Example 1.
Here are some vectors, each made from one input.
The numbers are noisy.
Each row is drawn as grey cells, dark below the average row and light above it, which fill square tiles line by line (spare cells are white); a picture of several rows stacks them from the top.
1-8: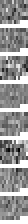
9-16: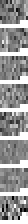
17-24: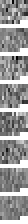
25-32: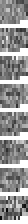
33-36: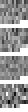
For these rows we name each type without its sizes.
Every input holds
either a fixed value, or three true/false values.
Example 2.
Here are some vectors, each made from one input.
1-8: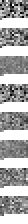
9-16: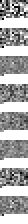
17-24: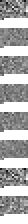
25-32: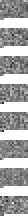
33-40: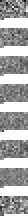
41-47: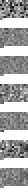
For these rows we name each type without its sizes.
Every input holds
either a fixed value, or a point on each of two lines.
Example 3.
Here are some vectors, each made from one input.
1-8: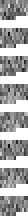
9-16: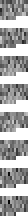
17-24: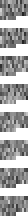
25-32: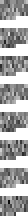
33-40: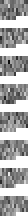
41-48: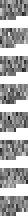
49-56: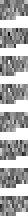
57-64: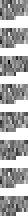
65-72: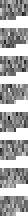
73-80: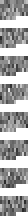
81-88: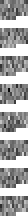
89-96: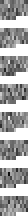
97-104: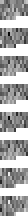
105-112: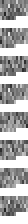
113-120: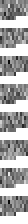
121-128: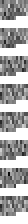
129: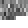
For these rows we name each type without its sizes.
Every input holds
three true/false values.
